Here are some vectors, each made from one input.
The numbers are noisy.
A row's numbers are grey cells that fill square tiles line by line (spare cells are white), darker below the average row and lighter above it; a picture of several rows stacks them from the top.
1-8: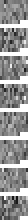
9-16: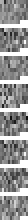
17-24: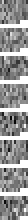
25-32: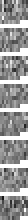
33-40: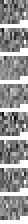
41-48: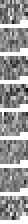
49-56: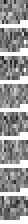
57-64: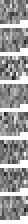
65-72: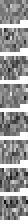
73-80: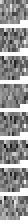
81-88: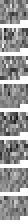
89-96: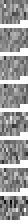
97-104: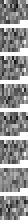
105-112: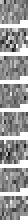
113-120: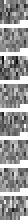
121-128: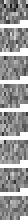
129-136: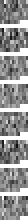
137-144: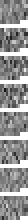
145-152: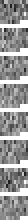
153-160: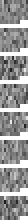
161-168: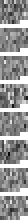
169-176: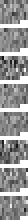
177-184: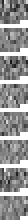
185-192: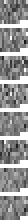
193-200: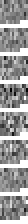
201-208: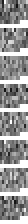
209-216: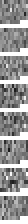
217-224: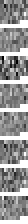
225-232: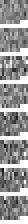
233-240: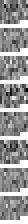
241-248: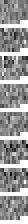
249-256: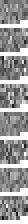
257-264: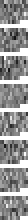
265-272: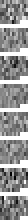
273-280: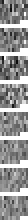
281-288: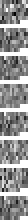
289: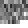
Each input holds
either a fixed value, or a node of an 18-node tree, or three true/false values.
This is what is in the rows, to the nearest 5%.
About 5% of them hold a fixed value. About 60% of them hold a node of an 18-node tree. The rest hold three true/false values.
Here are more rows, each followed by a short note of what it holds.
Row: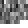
three true/false values
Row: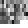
a fixed value
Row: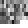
a fixed value
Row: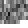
three true/false values
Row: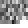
a fixed value
